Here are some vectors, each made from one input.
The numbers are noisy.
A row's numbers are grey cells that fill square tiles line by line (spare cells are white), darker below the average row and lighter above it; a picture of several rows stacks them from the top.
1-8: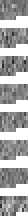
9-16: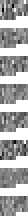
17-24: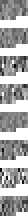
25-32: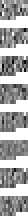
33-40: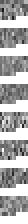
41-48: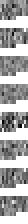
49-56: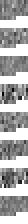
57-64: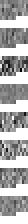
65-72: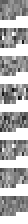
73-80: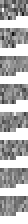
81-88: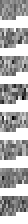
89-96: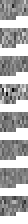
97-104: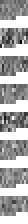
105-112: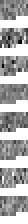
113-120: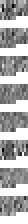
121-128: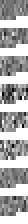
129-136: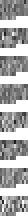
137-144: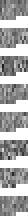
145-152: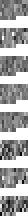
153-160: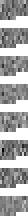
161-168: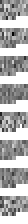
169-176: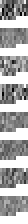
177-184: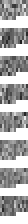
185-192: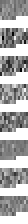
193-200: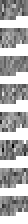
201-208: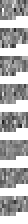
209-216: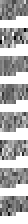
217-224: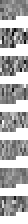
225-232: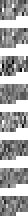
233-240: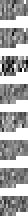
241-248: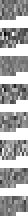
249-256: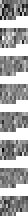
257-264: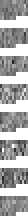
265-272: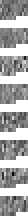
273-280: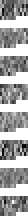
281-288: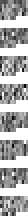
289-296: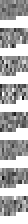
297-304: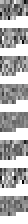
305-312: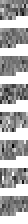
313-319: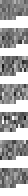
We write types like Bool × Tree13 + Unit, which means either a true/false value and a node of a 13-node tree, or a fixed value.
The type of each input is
Bool × Label7 × (Tree18 + Unit).
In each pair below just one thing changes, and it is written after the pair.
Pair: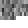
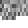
the node of the tree
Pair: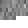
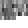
the node of the tree
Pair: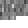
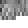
the node of the tree
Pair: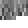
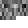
the label
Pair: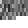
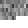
the label
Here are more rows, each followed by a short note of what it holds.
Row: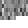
one of 7 labels and a true/false value
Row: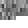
one of 7 labels and a true/false value
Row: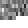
one of 7 labels and a true/false value
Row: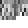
one of 7 labels and a true/false value
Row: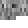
one of 7 labels and a true/false value
